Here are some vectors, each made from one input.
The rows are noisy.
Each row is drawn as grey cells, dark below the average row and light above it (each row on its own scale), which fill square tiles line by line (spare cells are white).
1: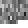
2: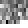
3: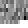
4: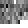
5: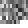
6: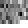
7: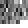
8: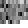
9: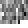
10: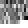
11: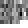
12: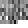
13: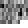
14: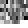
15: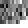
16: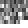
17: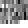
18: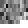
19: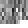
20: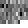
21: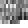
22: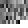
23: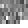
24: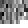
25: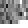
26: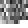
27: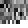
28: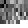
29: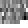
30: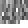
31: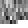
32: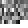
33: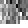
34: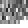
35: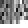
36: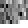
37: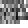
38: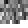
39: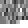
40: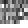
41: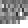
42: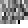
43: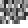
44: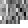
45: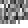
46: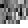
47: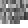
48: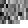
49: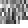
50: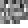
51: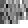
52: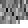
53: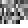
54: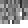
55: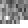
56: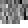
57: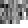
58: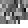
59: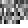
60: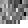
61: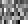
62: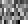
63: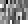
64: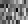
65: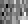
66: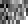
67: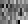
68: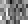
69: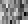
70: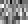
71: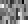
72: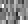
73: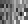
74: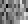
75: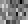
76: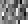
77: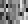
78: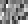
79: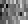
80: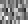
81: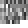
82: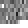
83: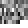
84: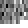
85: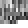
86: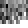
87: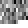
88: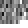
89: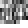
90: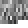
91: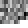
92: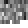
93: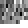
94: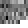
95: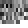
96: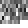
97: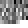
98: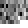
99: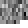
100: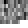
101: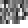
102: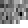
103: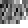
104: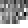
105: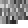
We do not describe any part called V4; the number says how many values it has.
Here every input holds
a list of up to two items, each a point on a 5-point line and a value of V4.
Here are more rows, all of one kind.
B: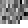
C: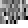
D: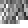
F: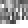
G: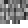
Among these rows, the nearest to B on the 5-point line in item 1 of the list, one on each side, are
D and G.
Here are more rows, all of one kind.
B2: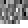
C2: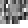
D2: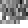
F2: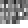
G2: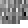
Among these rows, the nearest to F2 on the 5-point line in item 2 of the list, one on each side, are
C2 and D2.
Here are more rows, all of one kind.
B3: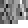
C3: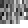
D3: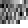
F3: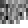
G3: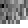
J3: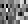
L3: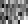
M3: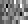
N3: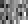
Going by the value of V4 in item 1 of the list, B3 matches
J3 and M3.
